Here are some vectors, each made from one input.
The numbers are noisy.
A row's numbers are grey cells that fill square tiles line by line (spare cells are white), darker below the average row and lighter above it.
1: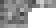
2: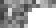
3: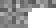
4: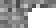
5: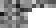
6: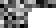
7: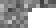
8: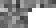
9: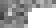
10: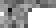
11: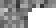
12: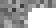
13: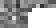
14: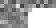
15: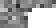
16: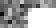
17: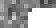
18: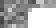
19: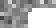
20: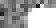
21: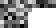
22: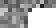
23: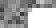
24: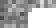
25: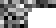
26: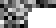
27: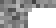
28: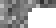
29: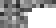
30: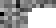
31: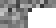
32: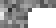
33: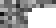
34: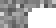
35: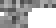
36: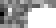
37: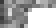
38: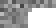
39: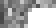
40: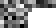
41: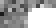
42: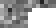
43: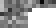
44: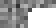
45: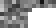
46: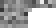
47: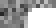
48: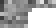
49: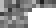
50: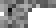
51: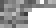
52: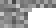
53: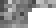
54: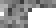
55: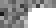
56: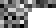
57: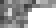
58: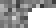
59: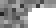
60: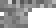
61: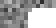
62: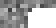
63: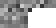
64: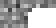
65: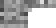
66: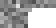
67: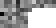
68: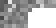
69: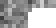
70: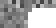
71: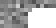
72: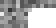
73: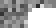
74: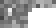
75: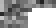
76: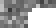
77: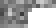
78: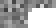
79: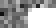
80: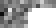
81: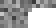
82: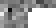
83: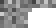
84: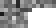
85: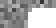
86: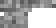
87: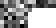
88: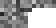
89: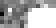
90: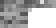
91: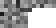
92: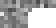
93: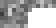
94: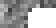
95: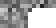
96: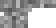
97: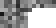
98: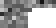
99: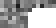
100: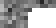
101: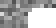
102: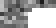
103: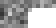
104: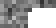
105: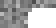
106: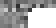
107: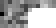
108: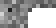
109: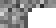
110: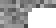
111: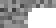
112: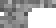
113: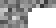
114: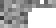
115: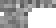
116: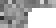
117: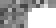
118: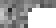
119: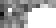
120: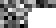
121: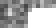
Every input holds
a list of up to two items, each a point on a 4-point line and a true/false value.
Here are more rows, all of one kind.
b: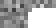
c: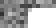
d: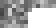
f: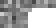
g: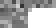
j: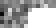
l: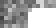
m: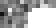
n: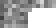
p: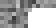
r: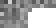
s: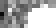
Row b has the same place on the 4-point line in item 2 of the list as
j, l and m.
